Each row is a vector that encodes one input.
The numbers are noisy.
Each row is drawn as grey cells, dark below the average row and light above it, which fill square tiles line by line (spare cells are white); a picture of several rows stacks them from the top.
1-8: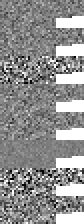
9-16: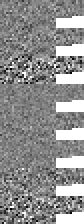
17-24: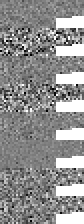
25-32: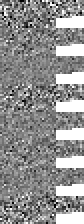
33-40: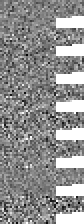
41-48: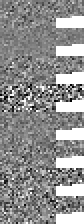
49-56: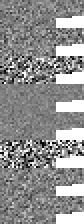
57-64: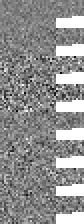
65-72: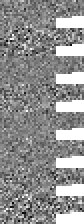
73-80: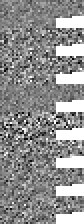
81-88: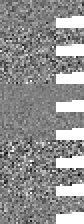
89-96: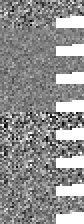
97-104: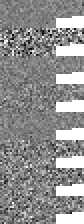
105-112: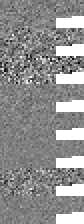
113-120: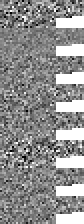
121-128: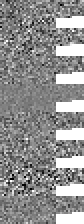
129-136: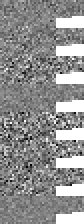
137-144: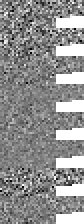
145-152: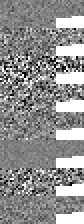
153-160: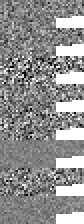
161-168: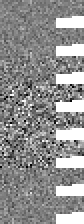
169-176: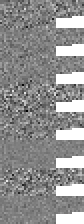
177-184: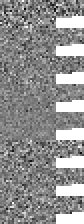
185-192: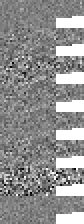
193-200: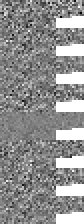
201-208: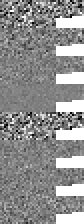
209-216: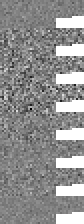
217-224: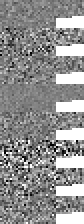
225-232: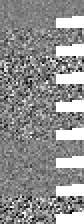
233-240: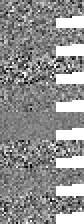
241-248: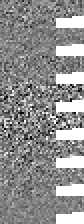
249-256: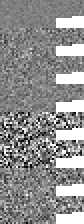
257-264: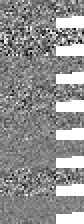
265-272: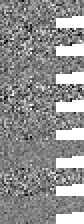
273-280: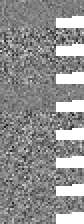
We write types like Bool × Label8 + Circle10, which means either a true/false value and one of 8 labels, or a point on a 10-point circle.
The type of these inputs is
Bool × (Circle11 + Label7) + Unit.
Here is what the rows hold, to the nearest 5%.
A few of them hold a fixed value. The rest hold a true/false value, together with either a point on an 11-point circle, or one of 7 labels.
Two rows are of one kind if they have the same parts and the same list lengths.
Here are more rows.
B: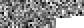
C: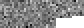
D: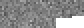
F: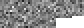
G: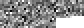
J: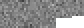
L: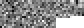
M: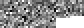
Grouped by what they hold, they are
B, F, G, J, M
C, D
L

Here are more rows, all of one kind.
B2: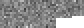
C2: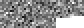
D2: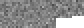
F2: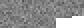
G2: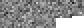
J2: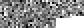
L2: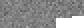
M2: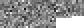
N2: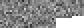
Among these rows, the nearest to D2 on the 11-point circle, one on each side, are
M2 and N2.
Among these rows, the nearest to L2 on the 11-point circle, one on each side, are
C2 and F2.
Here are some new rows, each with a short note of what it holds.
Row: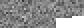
a point on an 11-point circle and a true/false value
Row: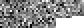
a fixed value
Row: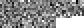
a fixed value
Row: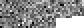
a fixed value
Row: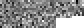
a fixed value
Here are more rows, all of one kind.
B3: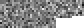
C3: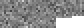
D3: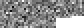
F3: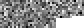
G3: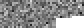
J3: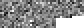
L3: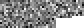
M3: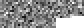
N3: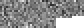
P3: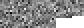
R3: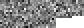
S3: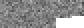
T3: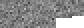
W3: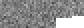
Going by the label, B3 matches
C3, F3, J3 and L3.
